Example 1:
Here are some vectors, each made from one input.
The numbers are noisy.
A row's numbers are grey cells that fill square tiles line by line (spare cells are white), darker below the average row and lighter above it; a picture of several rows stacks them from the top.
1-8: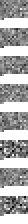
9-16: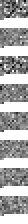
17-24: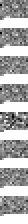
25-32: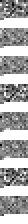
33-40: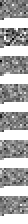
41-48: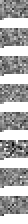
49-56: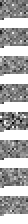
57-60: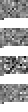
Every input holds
either one of 4 labels, or three true/false values.
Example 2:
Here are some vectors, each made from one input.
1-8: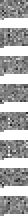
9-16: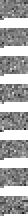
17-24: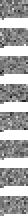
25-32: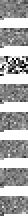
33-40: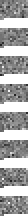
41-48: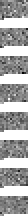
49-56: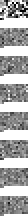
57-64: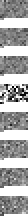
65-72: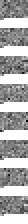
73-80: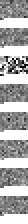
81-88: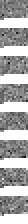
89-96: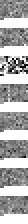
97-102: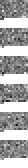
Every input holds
either a fixed value, or two labels (each one of 12).
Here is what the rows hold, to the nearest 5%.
About 5% of them hold a fixed value. The rest hold two labels (each one of 12).
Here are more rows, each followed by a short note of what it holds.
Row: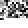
a fixed value
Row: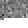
two labels (each one of 12)
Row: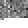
two labels (each one of 12)
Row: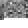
two labels (each one of 12)
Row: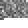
two labels (each one of 12)
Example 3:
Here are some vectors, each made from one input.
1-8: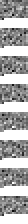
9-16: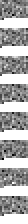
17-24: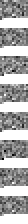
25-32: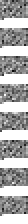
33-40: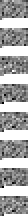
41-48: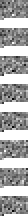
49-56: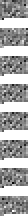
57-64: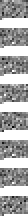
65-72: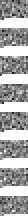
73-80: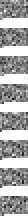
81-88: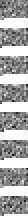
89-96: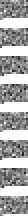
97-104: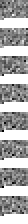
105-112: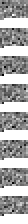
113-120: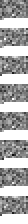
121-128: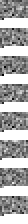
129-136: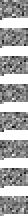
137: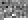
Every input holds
either one of 7 labels, or three true/false values.
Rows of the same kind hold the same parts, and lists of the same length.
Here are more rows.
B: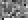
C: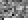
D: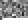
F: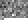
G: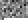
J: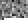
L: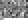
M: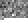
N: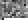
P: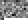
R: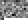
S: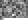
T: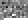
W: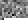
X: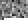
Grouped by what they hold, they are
B, C, G, J, N, P, R, W, X
D, F, L, M, S, T

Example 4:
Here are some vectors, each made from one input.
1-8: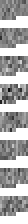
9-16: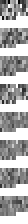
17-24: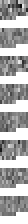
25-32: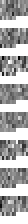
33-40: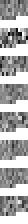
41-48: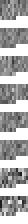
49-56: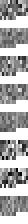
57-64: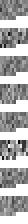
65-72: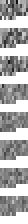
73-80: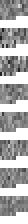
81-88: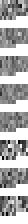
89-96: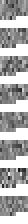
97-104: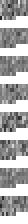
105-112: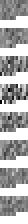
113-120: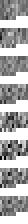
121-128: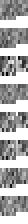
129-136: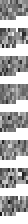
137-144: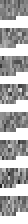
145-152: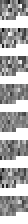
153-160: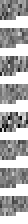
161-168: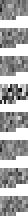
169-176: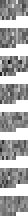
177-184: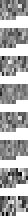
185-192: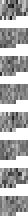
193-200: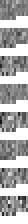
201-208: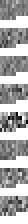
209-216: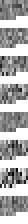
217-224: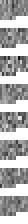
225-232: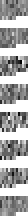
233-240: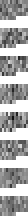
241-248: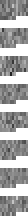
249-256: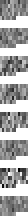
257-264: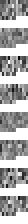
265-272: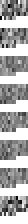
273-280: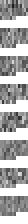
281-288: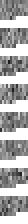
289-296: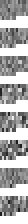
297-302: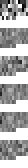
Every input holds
a point on a 12-point line and a true/false value.
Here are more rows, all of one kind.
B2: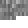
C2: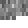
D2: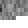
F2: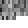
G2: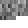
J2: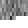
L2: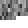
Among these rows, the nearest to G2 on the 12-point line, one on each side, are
C2 and L2.
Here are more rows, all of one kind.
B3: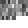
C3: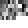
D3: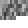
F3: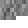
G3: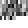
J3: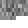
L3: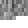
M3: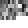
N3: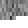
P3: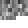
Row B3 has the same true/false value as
D3 and F3.
